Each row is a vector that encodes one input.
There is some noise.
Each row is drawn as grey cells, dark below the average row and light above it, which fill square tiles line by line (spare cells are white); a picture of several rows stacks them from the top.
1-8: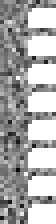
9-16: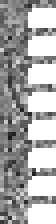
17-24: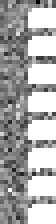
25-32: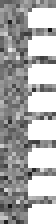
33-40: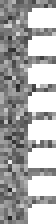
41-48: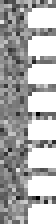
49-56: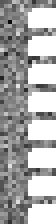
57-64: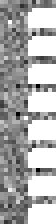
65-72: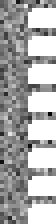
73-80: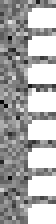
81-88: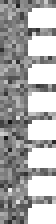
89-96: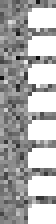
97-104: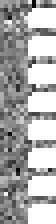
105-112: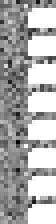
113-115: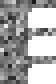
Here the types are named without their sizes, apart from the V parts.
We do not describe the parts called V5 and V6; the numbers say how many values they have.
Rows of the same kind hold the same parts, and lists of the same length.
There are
3 kinds of row.
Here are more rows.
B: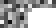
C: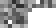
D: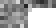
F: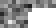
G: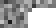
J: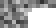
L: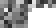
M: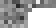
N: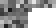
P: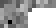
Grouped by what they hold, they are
B, C, G, M, P
D, F, J
L, N

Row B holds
a value of V5.
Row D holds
a true/false value, a value of V5 and a value of V6.
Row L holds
a point on a line.
